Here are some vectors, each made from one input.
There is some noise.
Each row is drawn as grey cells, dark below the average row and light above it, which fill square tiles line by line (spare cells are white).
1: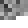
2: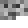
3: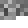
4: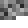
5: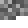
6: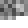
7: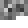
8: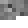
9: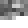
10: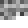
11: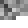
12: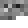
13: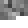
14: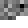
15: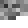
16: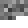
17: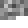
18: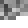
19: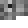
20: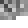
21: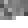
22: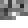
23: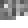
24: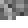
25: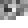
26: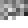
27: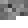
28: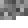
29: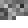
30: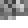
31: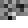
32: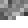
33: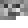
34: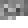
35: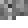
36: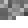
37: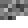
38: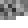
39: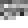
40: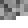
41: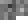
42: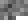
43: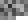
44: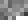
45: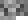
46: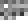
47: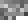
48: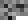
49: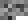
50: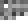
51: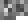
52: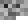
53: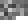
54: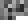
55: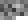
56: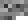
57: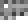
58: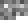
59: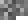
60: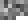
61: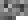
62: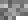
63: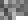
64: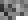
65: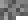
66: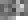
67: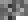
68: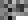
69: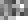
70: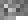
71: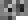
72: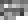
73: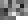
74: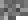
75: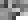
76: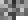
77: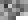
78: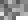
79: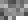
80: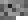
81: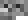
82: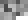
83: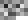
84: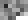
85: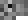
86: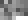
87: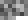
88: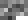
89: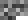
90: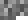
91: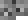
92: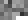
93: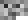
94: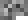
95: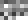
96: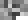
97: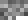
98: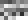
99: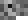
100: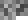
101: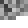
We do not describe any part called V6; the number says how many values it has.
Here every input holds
a true/false value, together with either a point on a 4-point line, or a value of V6.
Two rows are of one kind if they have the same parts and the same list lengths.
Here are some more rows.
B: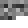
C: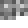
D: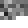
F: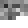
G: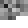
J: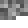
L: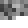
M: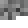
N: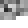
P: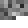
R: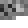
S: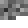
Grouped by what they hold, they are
B, F, G, N
C, D, J, L, M, P, R, S

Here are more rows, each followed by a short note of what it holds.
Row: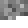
a true/false value and a value of V6
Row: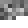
a true/false value and a value of V6
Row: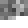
a true/false value and a value of V6
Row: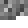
a point on a 4-point line and a true/false value
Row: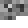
a point on a 4-point line and a true/false value
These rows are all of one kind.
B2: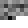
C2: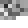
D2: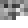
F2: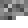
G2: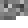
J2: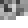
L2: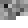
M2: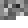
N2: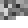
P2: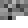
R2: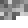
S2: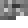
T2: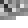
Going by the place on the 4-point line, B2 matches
G2, N2 and S2.
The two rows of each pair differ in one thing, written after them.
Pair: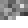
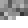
the true/false value
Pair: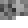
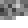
the true/false value
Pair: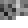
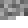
the value of V6
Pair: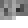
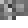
the value of V6
